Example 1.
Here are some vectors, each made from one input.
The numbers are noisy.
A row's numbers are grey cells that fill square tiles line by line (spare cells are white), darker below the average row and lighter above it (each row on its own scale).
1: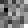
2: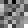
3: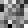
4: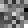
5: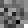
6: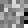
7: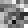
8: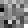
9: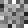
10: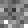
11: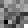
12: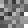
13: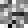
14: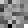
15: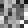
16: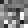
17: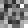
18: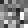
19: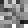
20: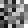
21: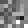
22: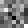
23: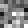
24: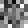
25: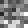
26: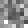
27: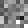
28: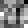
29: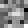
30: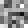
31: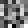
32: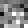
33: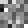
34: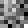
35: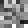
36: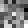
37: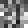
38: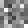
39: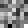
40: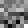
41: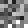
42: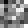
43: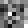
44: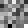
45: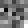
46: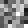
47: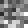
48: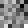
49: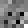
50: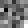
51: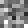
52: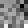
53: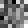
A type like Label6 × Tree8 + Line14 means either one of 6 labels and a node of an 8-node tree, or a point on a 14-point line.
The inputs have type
Label7 × Label7.
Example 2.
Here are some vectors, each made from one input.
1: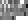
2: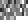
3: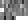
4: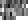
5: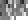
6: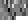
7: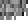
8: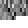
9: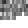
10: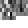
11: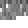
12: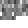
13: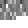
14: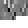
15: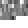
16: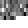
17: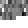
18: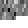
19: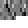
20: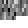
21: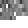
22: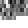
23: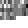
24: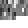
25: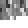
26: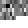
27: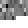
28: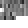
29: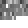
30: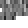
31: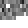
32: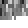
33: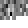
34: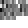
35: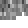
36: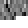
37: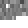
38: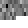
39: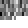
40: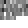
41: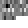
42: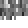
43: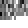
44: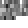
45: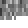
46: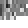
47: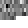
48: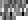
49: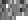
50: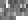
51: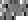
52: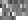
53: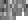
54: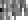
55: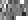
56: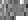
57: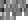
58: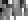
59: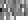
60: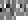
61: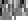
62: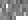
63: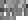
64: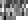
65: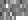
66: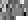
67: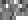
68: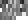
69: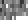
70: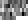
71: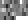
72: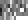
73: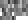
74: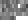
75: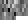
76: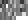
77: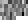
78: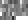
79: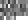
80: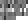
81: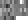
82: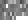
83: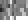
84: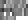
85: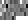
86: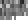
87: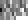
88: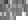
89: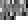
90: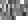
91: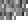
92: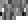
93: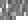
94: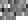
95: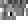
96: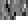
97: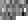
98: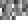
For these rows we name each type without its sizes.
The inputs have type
(Bool × Bool × Bool × Bool + Unit) × Line.
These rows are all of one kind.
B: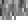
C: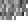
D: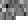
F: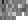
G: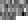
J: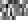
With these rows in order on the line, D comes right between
G and J.
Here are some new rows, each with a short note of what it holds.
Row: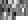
a point on a line
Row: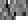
a point on a line
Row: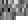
a point on a line
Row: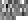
a point on a line and four true/false values
